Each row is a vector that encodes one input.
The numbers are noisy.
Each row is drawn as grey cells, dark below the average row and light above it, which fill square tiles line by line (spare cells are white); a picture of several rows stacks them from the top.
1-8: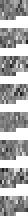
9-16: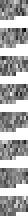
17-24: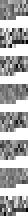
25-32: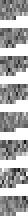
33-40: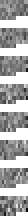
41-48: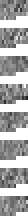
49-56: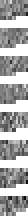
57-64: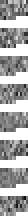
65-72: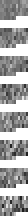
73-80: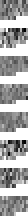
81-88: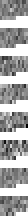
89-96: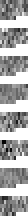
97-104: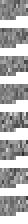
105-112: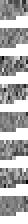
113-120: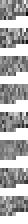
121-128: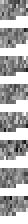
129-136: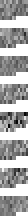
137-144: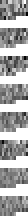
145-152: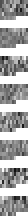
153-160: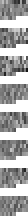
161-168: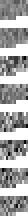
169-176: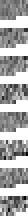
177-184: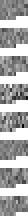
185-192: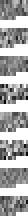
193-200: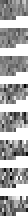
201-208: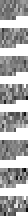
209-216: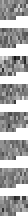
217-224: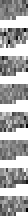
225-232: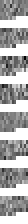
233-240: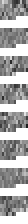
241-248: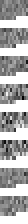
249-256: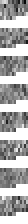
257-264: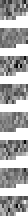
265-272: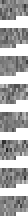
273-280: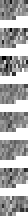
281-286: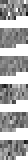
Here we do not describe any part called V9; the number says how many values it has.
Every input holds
either one of 10 labels and a point on a 7-point line, or a true/false value and a value of V9.
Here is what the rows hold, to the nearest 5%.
About 50% of them hold one of 10 labels and a point on a 7-point line. The rest hold a true/false value and a value of V9.
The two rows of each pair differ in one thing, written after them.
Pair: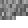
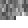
the value of V9
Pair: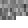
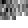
the value of V9
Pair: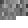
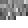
the value of V9
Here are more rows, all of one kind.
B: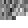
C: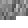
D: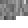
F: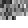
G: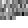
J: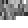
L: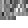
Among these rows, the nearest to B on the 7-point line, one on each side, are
D and G.
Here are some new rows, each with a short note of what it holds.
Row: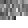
a true/false value and a value of V9
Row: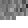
a true/false value and a value of V9
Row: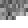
one of 10 labels and a point on a 7-point line
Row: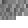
a true/false value and a value of V9
